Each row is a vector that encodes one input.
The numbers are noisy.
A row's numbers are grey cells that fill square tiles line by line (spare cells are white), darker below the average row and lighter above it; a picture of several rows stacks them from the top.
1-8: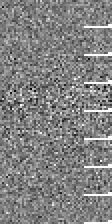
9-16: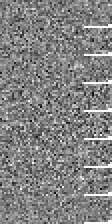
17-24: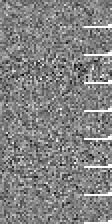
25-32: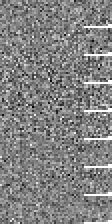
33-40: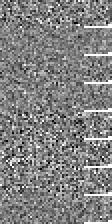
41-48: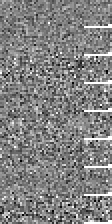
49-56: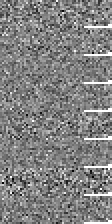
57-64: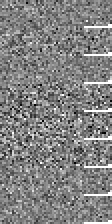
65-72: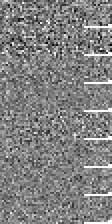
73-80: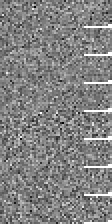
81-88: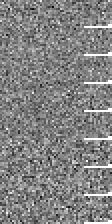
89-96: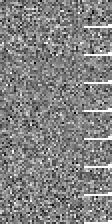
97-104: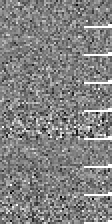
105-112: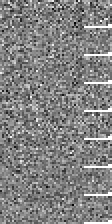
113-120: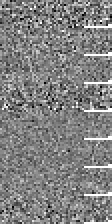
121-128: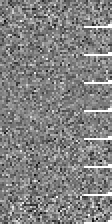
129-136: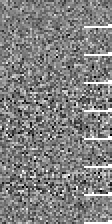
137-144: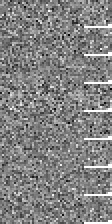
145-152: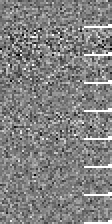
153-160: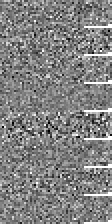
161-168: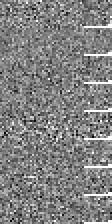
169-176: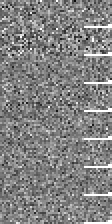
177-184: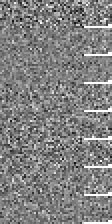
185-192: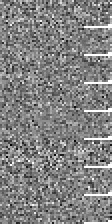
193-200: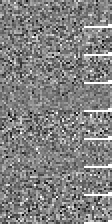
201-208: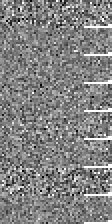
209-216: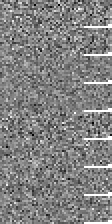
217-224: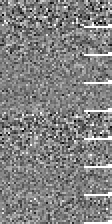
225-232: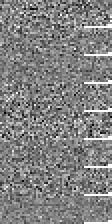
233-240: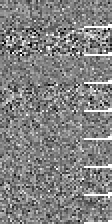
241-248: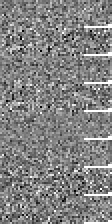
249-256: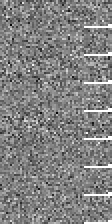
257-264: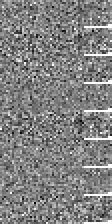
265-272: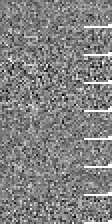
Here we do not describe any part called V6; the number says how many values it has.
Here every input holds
two labels (each one of 11), together with either a point on a 5-point circle and a true/false value, or a value of V6.
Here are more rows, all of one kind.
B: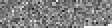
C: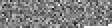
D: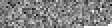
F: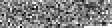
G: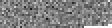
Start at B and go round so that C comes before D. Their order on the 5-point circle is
B, G, F, C, D.
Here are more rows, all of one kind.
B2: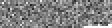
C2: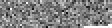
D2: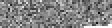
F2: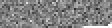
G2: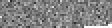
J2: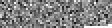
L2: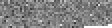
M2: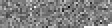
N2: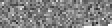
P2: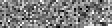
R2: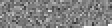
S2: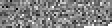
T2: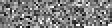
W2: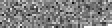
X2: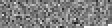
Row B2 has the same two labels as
C2, F2, N2 and R2.
